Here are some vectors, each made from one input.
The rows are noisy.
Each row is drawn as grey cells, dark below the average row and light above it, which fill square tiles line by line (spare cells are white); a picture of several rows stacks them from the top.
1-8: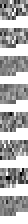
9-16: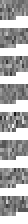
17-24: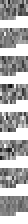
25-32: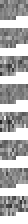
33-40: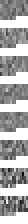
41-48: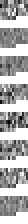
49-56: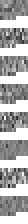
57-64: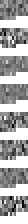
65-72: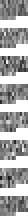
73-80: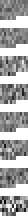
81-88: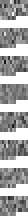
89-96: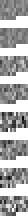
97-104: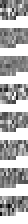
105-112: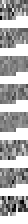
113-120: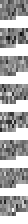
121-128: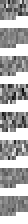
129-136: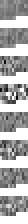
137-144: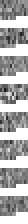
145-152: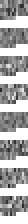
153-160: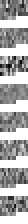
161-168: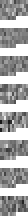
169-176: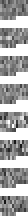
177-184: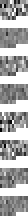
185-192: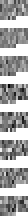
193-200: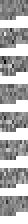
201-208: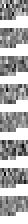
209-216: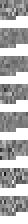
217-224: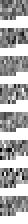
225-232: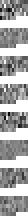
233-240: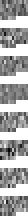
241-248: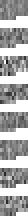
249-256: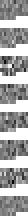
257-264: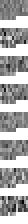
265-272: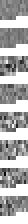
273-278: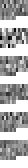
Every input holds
a true/false value, together with a list of up to two points on a 6-point line.
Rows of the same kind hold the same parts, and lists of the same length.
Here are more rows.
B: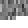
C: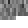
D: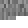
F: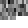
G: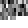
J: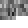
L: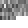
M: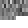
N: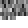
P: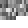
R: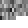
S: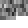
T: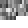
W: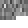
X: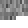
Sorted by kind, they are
B, C, D, J, M, N, P, T, X
F, G, R
L, S, W

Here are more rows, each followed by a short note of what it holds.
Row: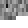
a true/false value, together with a list of two items
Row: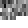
a true/false value, together with the empty list
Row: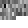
a true/false value, together with the empty list
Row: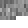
a true/false value, together with the empty list
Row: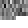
a true/false value, together with a list of two items
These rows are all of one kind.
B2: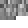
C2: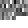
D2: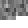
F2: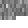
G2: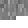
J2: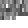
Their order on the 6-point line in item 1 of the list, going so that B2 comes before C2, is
F2, J2, B2, C2, D2, G2.
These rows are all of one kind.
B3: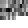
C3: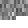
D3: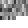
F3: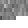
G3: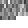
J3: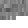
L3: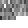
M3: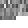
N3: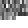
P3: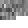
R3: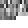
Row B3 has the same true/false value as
C3, J3, N3 and P3.
